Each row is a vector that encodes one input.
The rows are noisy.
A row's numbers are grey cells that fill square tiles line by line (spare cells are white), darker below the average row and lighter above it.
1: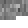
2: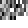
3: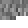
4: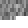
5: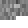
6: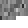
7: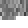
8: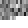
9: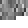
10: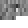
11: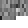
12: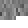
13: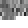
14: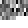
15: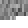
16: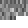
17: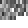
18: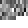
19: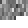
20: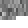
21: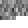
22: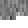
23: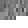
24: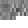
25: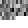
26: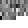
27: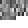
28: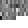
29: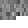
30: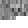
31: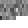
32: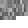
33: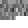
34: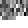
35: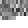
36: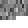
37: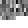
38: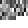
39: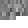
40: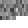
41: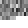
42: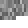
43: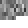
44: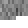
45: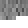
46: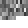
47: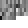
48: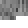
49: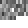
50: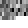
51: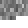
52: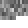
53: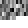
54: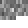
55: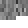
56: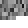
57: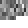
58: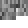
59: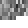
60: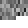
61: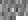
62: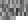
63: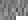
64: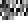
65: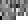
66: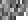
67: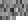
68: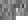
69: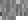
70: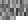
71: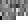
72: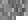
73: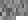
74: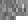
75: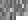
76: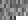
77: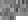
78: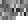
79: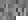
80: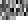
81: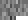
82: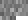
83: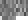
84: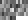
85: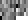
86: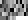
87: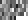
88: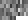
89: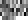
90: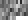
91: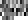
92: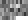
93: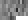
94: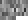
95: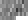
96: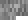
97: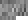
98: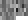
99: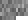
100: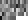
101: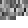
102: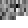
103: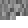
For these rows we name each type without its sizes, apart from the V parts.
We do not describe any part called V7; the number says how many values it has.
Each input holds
a value of V7, together with a list of points on a line.
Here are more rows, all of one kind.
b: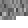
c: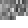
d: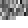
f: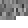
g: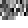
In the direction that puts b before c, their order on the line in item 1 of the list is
g, b, d, c, f.
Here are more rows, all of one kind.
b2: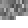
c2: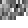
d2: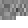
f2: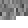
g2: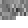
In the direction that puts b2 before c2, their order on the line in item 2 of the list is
b2, d2, f2, c2, g2.
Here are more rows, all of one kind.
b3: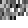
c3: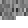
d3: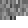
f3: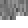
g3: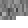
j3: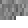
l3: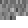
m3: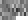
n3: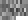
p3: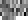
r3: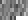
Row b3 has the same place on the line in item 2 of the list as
j3 and p3.
